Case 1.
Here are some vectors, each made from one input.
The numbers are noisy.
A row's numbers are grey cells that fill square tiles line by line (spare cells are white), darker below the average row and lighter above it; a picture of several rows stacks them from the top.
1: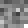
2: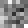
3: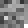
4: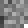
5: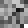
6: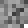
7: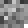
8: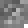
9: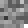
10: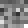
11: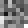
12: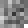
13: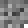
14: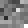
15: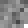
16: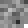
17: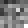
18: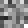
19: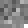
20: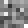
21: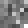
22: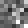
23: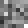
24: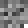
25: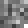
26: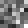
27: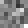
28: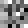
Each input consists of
a point on a 4-point line.
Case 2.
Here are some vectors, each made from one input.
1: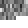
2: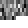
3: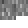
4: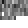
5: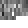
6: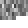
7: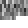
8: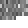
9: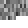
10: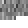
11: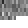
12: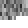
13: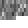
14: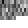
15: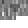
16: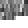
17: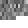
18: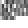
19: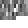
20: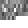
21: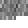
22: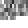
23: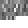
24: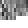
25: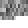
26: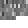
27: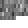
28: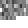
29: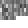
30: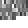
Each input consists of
a point on a 7-point line.
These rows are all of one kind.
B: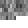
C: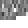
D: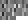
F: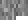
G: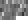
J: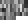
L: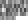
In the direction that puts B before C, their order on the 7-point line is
B, D, F, J, G, L, C.
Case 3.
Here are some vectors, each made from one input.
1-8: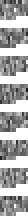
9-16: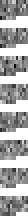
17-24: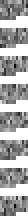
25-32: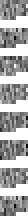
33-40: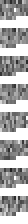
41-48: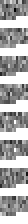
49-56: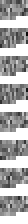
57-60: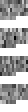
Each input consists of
three true/false values.
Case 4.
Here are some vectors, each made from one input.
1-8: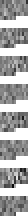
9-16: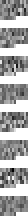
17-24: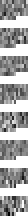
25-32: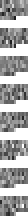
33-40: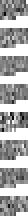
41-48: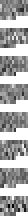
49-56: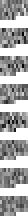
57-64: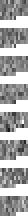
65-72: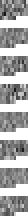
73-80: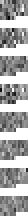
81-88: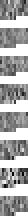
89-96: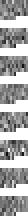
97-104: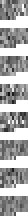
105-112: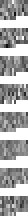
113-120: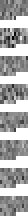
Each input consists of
a point on a 6-point line.
